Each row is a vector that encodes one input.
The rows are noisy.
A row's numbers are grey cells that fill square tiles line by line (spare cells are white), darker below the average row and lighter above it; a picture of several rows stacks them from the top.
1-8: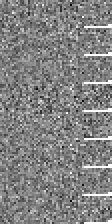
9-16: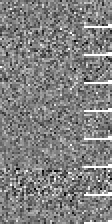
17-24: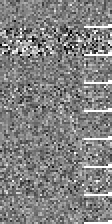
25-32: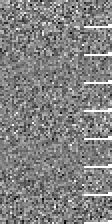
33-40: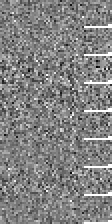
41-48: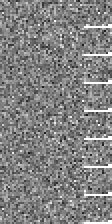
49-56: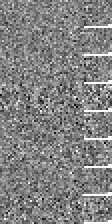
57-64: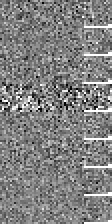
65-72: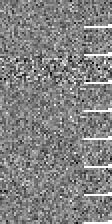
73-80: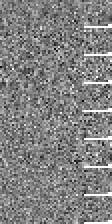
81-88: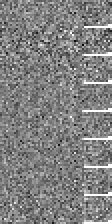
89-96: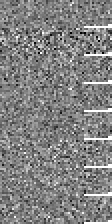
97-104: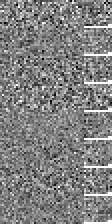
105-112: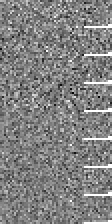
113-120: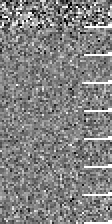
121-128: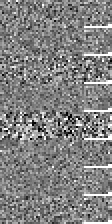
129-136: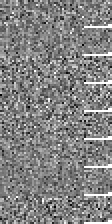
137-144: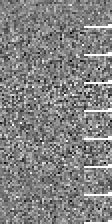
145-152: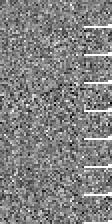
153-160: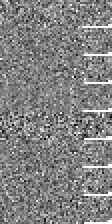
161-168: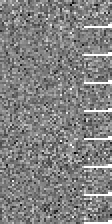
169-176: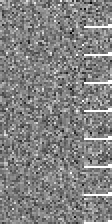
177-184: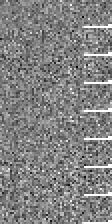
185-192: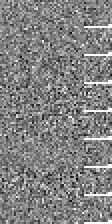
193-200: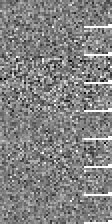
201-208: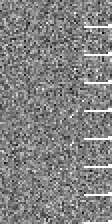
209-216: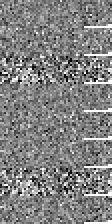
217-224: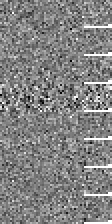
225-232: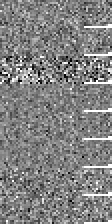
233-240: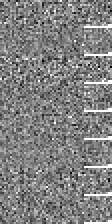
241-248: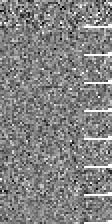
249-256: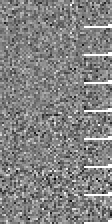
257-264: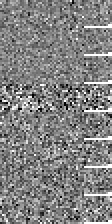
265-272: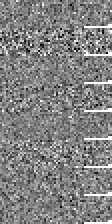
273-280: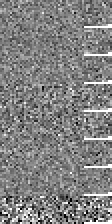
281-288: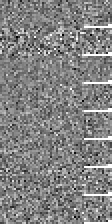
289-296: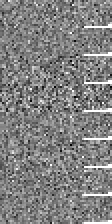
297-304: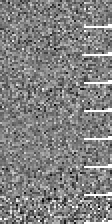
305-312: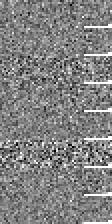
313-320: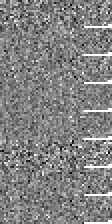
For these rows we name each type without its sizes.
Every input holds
a list of points on a line.
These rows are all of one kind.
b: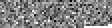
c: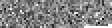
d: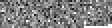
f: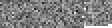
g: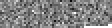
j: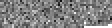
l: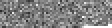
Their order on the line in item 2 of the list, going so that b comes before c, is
b, j, d, f, l, c, g.
